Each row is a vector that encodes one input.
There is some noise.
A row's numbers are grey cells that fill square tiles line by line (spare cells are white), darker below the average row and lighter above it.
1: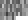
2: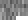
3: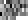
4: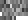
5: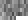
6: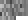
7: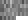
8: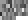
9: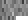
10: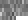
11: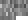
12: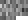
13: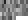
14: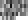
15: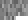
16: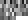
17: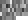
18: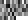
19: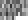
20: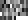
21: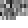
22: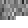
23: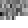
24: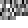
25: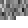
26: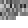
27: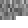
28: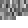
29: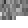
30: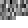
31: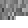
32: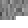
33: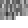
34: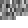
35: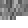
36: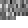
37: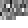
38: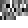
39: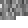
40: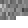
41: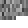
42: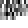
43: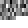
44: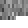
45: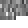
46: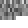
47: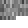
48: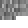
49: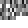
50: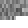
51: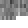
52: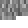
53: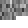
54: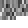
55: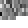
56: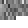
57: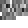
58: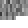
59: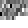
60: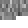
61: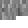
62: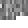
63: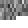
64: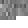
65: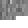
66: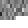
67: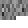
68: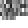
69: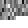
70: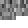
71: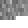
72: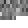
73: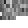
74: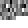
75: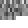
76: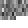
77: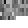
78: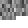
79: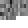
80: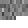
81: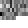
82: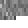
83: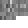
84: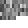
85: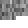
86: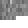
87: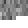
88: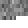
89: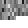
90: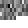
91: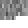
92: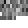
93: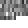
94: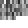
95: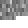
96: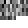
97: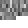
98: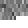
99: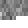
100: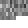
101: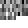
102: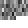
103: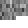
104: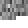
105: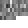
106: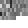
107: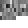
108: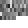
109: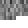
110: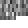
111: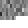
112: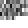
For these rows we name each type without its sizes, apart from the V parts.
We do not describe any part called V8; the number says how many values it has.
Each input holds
a value of V8, together with either a point on a circle and a true/false value, or a fixed value.
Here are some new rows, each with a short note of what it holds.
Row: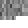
a value of V8
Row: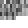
a value of V8
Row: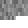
a value of V8
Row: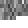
a point on a circle, a true/false value and a value of V8
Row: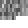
a value of V8
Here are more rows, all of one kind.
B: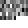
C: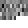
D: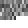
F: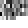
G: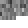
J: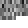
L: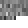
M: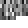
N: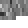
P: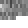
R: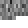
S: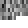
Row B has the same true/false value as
L, M, N and P.
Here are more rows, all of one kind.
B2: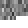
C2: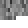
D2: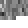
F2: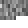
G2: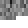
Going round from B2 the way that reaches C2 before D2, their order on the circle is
B2, G2, C2, F2, D2.
